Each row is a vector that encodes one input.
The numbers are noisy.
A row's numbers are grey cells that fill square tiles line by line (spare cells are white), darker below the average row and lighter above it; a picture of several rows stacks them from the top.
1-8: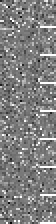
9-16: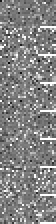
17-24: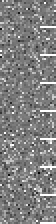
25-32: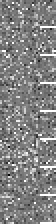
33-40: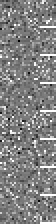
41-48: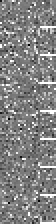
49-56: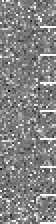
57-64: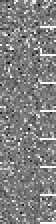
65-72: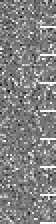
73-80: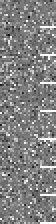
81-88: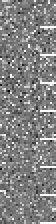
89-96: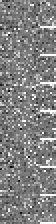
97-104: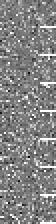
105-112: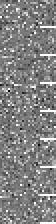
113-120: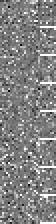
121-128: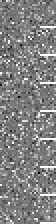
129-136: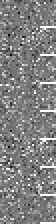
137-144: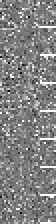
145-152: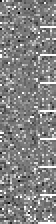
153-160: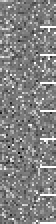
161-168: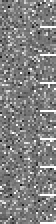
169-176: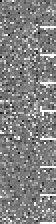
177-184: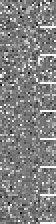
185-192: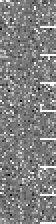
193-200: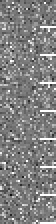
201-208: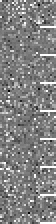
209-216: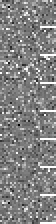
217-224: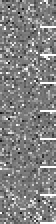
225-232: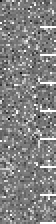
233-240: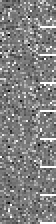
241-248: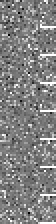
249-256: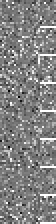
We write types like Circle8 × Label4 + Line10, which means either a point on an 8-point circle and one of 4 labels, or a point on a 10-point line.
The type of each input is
Bool × Tree13 × Tree13 + Line6 × (Tree12 + Unit).
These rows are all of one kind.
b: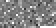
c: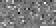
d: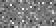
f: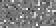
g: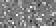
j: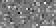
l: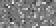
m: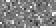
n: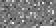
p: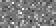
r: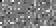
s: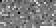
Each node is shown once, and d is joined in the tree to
n and p.
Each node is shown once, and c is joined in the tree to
b and n.
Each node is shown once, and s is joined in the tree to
b and j.
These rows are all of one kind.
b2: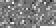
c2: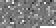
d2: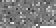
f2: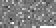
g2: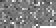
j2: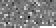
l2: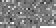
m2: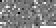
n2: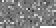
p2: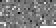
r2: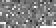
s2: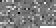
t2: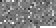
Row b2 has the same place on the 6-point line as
c2, d2, l2 and n2.
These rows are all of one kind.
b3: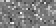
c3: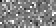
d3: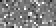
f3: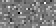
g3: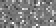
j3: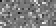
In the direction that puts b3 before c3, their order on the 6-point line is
d3, j3, f3, b3, g3, c3.
